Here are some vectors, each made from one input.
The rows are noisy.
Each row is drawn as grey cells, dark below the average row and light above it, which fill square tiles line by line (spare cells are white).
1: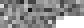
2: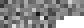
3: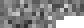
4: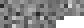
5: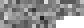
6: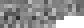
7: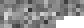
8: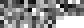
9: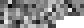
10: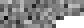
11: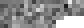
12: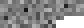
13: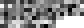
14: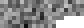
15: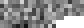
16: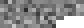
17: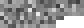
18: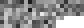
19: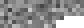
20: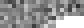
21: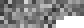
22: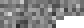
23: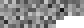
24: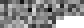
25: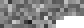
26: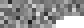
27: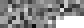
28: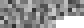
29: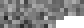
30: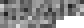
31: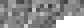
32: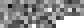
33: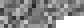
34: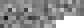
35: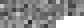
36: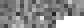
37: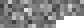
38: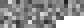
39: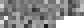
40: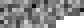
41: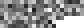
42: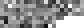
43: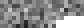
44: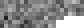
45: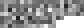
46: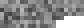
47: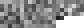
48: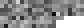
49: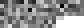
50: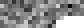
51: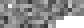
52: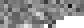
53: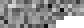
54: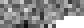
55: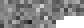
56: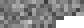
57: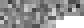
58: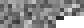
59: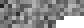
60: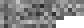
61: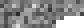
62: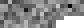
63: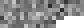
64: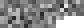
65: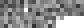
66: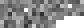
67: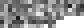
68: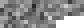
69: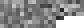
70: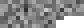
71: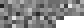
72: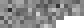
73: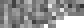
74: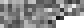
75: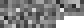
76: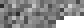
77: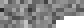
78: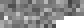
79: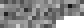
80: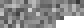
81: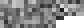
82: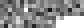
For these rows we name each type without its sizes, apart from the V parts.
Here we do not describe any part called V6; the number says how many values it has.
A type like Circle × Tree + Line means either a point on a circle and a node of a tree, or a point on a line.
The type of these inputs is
(Bool × Bool × Bool + Line) × V6.
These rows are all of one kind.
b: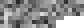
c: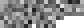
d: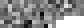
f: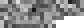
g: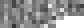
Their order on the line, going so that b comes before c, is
f, g, b, c, d.
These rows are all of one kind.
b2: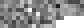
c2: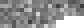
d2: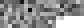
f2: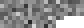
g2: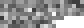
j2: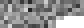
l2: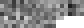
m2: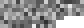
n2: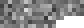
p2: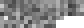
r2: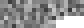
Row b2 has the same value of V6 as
c2, g2 and r2.
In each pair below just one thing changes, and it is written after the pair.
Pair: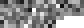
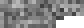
the value of V6
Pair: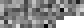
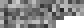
the value of V6
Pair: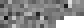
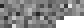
one of the three true/false values
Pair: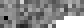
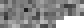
the value of V6
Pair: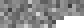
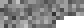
the value of V6
